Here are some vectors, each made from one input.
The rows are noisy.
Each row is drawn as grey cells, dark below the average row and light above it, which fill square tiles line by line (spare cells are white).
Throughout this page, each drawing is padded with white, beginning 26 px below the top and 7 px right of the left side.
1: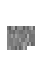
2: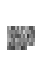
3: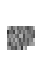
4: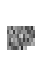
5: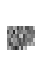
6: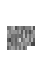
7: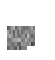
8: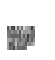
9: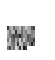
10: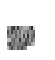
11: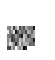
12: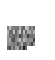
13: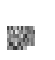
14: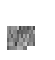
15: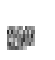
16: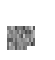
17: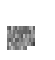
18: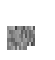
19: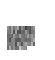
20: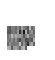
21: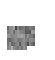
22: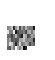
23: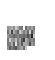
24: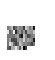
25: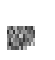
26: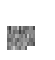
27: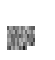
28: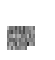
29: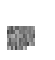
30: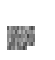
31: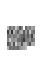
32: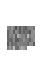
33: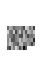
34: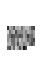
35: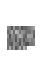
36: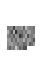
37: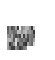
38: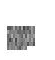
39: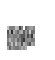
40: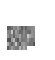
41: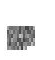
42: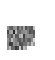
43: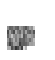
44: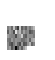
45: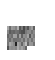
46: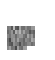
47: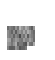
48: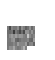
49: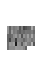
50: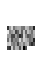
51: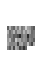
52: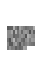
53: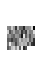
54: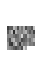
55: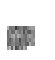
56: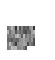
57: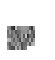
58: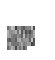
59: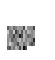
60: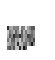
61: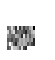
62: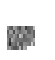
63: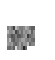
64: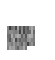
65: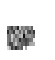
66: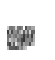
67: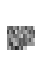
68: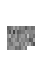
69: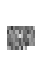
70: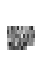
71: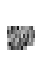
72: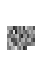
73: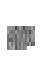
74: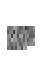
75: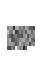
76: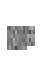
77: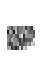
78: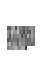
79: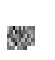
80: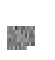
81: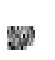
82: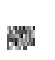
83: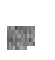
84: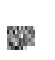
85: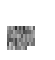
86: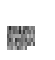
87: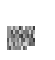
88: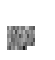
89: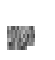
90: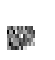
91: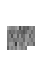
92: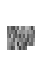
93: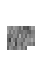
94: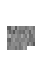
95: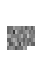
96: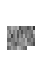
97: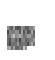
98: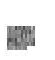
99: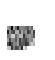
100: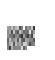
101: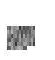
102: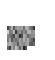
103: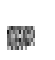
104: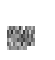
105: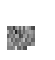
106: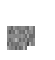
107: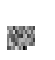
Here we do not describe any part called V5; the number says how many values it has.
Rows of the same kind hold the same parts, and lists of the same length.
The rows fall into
3 kinds.
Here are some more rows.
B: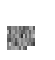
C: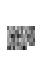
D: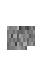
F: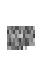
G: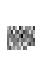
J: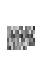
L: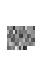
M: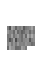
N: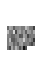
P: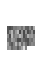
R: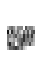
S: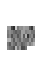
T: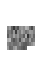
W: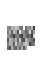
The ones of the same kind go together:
B, D, F, M, P
C, L, N, S, T
G, J, R, W

